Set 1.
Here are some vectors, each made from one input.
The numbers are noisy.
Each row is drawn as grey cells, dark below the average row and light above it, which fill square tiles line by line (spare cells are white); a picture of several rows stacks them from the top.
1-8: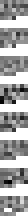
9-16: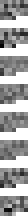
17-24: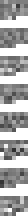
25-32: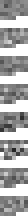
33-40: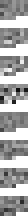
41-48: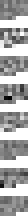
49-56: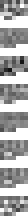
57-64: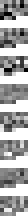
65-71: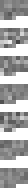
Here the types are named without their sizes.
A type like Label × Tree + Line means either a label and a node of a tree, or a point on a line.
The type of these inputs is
Bool × Bool × Bool × Label + Unit.
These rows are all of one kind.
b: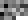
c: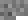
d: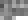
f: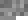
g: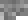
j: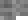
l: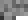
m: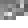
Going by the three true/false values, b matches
f and j.
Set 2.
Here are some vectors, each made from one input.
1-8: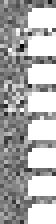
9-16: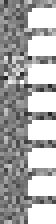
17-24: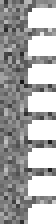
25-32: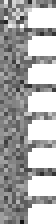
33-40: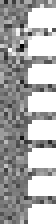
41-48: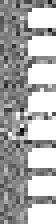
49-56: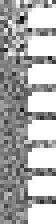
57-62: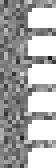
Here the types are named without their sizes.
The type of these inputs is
Bool × (Tree + Unit).
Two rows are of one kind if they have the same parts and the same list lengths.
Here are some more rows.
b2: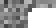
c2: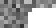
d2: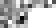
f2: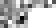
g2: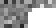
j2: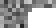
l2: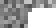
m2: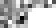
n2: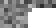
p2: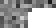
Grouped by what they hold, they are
b2, c2, g2, j2, l2, n2, p2
d2, f2, m2

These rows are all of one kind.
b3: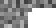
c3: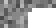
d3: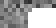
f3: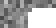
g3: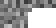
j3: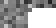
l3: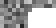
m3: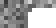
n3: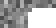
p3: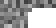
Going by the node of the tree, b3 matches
g3, m3 and p3.
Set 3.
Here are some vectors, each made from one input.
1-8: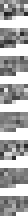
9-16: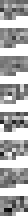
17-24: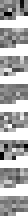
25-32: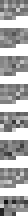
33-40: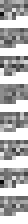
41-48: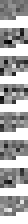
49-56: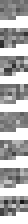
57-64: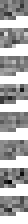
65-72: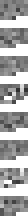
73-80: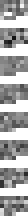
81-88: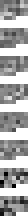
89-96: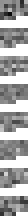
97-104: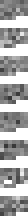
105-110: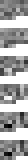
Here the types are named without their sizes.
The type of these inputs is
Bool × Bool × Bool + Label.
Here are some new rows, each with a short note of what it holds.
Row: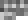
three true/false values
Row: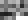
a label
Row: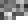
a label
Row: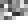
a label
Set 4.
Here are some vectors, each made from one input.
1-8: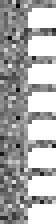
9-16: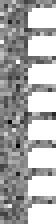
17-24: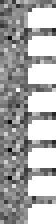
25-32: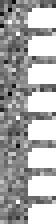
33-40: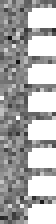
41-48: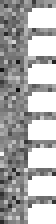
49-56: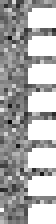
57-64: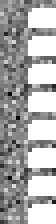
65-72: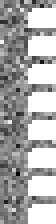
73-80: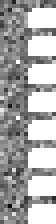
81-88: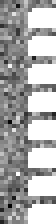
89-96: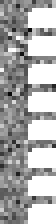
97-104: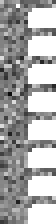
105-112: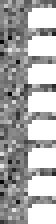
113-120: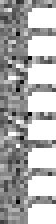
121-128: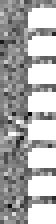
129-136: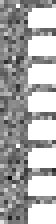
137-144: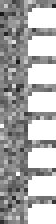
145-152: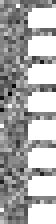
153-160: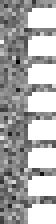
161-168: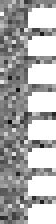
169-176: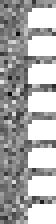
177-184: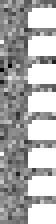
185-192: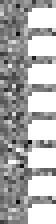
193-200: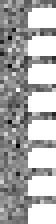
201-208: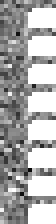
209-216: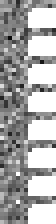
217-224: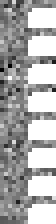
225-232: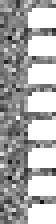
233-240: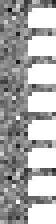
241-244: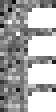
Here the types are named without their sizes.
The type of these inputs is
List(Line).
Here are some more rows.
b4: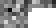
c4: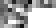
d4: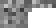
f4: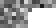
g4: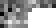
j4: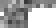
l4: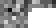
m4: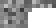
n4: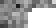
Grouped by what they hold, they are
b4, d4, j4, l4, m4
c4
f4, g4, n4

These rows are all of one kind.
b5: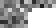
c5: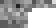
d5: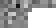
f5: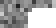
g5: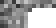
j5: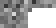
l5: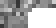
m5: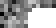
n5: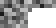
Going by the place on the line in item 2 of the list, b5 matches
c5 and f5.
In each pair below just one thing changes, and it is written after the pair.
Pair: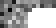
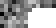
the place on the line in item 2 of the list
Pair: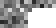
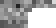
the place on the line in item 1 of the list
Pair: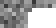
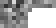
the place on the line in item 2 of the list
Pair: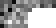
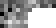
the place on the line in item 2 of the list
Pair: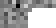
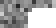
the place on the line in item 2 of the list
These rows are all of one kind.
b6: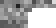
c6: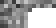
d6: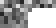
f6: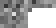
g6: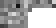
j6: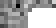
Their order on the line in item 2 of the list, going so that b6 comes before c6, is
b6, c6, f6, g6, j6, d6.
